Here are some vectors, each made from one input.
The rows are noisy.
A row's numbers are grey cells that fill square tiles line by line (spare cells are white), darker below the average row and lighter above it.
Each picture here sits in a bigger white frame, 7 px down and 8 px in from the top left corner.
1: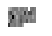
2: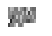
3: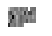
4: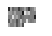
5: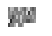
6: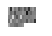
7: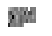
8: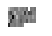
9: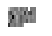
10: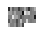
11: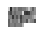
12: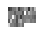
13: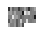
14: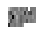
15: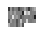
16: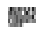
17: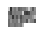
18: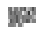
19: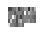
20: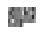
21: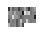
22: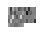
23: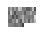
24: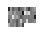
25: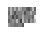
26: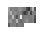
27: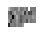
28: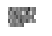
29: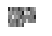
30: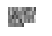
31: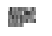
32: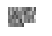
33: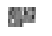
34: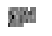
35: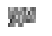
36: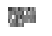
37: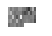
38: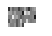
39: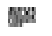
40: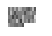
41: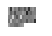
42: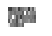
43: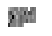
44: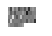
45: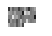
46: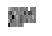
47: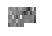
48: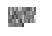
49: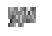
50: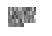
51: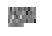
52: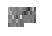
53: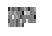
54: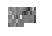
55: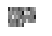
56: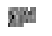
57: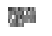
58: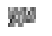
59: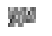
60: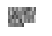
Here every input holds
one of 6 labels and a true/false value.
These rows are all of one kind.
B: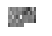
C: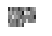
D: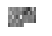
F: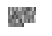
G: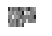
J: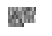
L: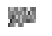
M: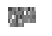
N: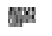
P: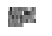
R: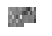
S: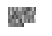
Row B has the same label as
D and R.
